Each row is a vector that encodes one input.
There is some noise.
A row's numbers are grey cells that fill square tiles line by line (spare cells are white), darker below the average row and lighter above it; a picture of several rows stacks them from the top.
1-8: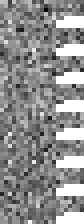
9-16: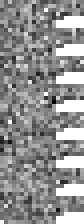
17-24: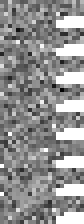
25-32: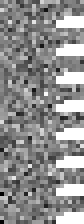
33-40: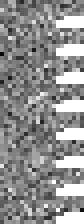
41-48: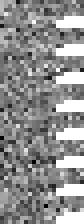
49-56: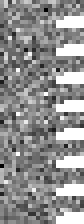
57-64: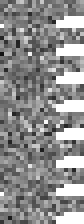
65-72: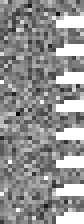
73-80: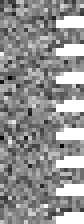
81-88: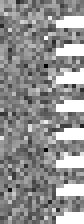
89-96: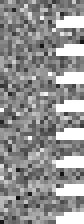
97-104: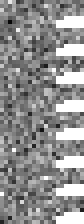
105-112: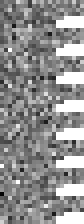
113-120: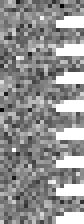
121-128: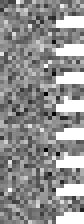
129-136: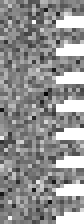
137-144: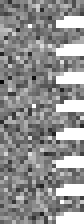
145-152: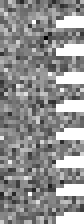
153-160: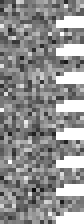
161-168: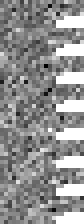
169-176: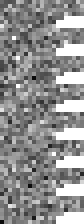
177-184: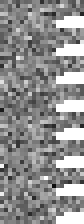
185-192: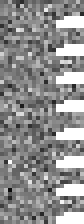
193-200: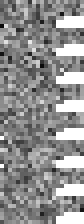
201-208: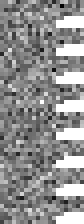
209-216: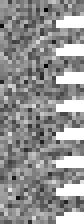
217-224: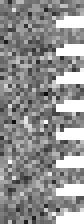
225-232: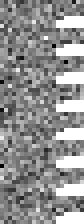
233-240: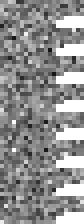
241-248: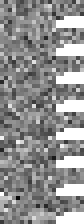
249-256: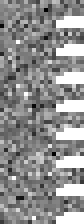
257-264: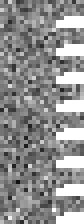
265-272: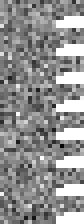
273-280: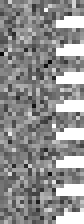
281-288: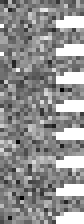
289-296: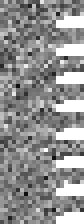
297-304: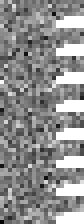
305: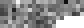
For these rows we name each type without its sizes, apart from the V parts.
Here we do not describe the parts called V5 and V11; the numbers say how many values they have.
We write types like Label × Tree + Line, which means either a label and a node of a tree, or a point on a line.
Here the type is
(Bool × V5 × V11 + Label) × Line × Line × Line.
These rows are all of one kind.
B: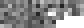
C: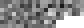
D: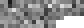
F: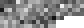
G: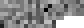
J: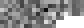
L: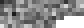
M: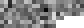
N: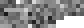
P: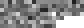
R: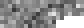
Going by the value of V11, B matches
D, J, M and N.
